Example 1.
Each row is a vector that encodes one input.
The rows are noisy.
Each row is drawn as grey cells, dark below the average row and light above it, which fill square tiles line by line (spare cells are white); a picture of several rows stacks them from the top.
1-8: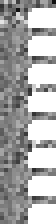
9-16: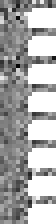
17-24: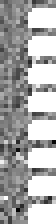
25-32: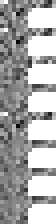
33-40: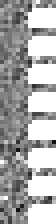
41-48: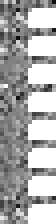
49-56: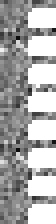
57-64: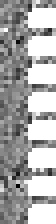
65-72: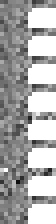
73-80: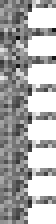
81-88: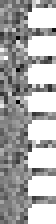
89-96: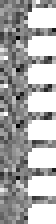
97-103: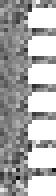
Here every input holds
one of 5 labels.
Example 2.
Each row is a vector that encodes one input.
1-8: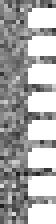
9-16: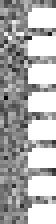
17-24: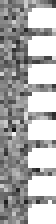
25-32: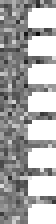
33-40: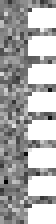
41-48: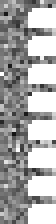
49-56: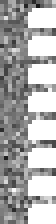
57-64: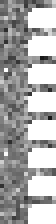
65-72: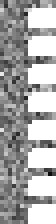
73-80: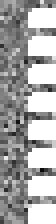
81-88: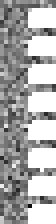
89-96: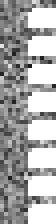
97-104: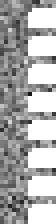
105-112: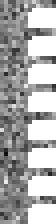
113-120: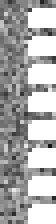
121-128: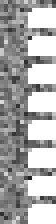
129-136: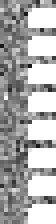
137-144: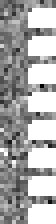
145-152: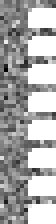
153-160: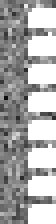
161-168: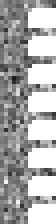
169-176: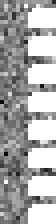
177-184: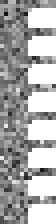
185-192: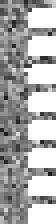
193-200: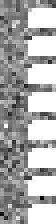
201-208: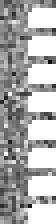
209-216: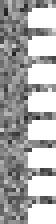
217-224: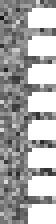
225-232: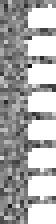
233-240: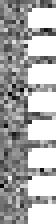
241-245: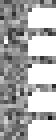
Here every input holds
four true/false values.
